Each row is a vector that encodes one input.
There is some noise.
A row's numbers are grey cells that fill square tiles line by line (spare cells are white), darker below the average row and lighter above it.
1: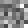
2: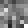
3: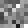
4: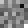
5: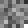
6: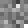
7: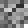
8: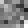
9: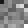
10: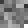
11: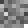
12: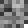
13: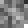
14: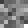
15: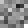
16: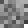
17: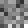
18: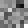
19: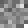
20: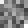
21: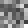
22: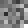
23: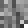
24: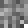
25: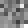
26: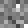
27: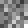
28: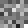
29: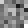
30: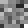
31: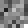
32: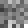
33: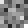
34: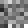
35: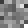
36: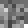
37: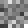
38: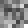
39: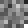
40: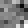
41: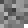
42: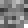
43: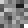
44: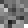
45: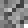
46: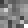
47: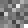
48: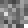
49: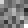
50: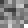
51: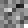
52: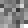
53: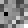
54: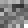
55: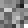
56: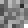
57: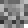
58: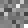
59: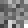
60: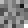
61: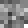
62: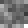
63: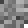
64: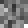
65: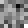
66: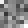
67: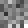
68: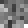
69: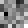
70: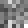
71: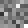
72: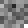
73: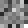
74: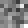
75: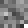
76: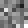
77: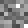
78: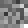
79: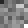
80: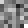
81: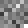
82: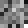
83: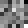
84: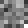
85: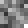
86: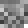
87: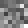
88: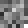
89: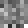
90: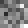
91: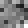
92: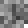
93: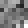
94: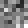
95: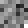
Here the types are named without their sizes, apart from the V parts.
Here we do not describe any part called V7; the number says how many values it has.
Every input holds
a point on a line, a true/false value and a value of V7.
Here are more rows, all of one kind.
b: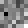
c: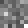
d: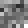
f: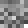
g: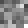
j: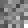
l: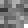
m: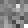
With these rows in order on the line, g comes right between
c and f.
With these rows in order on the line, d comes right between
l and m.
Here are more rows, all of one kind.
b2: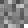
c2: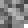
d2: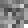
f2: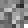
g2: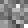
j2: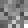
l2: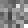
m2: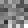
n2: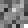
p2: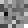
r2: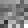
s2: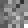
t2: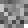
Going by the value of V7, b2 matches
j2, m2, r2 and s2.
